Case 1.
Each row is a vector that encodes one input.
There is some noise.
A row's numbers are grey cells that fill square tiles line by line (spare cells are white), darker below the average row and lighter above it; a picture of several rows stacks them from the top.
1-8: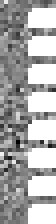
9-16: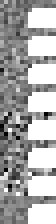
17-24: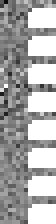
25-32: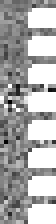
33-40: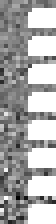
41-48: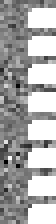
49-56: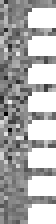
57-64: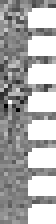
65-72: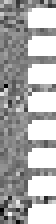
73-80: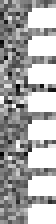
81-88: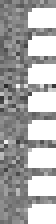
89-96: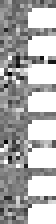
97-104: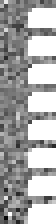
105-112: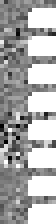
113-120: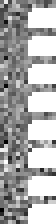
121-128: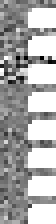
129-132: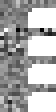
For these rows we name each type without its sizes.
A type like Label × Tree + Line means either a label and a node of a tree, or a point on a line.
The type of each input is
Bool × Label × Line.
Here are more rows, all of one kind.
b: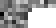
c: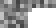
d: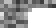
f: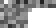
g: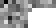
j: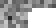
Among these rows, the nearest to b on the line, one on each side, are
c and g.
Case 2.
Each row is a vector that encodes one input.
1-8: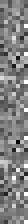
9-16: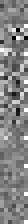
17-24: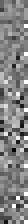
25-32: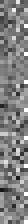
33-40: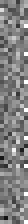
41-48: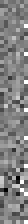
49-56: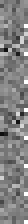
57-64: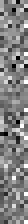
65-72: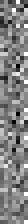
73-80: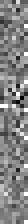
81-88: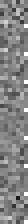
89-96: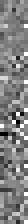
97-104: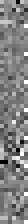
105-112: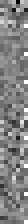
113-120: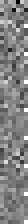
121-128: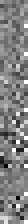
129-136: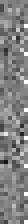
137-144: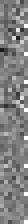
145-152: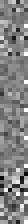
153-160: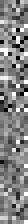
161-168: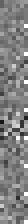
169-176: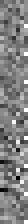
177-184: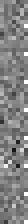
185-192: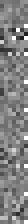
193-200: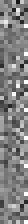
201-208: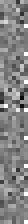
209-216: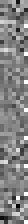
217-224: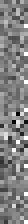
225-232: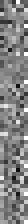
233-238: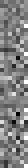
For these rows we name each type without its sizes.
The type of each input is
(Bool × Circle + Unit) × Label.
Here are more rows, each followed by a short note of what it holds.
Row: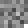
a label
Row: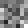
a point on a circle, a label and a true/false value
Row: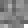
a label
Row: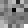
a label
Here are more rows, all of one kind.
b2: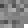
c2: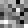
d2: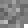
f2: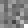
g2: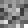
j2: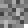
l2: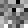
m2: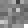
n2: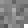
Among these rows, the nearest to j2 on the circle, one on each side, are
f2 and g2.
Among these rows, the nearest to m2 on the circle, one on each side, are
d2 and n2.
